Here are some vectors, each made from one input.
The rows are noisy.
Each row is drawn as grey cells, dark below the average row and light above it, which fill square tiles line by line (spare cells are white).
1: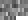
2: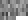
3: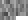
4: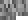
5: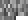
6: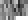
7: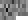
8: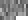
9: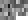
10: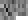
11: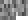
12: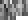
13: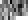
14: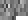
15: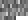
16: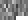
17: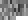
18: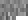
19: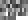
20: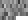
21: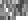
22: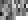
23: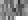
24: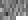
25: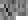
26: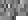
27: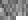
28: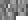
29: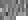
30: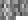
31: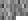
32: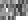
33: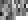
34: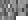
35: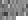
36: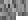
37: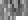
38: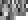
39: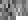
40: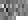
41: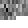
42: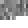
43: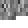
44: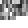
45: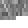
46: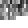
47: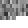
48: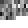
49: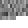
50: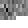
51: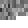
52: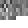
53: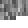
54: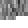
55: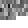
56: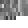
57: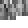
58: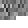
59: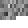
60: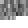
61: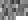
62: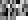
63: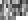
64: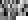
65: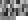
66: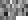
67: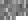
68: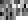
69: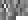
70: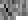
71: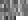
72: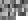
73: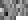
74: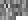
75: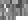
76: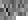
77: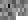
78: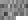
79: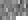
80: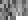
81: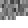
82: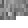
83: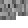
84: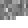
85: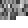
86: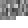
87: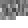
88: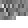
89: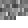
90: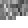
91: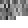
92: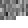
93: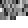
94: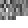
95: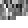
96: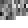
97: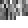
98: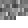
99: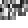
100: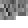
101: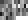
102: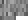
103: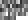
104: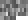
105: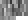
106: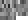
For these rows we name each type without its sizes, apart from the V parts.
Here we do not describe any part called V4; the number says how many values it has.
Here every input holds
a list of items, each a point on a line and a value of V4.
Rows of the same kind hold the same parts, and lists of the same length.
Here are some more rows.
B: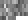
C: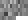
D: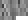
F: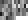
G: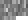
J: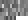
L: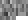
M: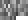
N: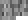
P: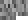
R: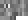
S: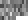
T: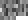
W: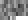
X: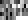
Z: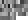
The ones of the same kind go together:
B, C, D, G, L, M, N, R, S, T, W
F, X
J, P, Z

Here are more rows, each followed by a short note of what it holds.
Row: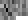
a list of one item
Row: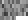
a list of two items
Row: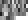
the empty list
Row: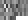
a list of two items
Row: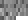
a list of two items
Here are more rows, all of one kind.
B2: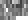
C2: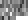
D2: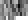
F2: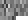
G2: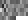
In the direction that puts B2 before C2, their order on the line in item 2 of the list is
D2, B2, G2, C2, F2.
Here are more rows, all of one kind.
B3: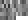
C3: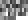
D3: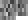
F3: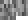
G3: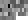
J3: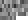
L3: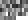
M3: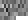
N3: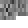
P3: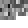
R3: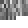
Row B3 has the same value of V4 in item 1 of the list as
F3, J3 and R3.
